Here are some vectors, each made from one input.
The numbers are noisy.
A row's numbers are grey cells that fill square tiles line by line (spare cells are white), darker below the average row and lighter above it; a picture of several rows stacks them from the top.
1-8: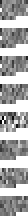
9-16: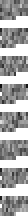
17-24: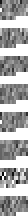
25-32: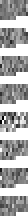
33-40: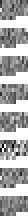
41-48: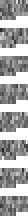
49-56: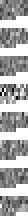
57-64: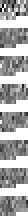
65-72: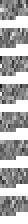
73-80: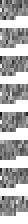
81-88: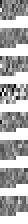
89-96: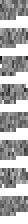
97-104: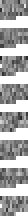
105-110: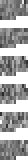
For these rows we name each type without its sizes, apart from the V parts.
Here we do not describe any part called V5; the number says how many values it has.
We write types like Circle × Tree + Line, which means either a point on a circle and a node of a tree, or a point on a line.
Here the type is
List(Bool × V5).
